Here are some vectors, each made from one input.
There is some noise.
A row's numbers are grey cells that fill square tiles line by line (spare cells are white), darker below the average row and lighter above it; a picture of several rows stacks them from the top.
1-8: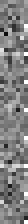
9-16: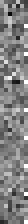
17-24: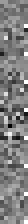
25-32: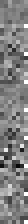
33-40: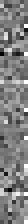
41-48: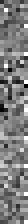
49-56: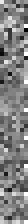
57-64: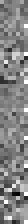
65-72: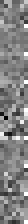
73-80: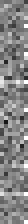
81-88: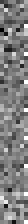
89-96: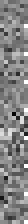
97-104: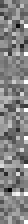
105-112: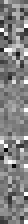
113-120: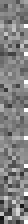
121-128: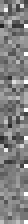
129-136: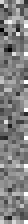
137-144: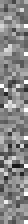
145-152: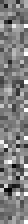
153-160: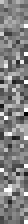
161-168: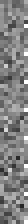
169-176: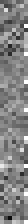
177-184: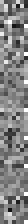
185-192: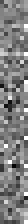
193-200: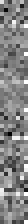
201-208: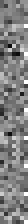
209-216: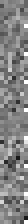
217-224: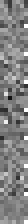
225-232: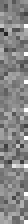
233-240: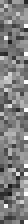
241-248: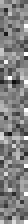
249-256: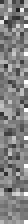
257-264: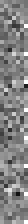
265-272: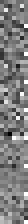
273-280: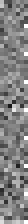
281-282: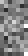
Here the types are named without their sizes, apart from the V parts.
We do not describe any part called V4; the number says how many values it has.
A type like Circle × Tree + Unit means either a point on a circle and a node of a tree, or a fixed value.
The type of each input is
(Bool × Circle + V4) × Tree + List(Line).
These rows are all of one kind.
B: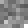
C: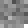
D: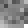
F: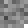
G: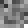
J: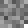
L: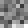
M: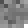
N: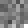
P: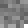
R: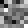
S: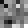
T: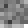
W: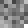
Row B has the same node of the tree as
D, M, R and W.
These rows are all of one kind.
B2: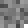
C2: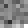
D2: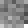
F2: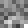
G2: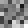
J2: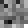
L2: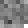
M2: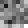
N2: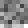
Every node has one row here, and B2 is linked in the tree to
J2.
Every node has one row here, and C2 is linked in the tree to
D2 and F2.
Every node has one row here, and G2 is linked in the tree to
D2.
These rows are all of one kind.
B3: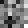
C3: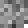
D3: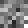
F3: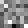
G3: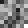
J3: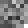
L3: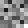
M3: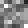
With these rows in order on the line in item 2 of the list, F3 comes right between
G3 and J3.
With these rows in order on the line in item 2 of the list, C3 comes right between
L3 and M3.
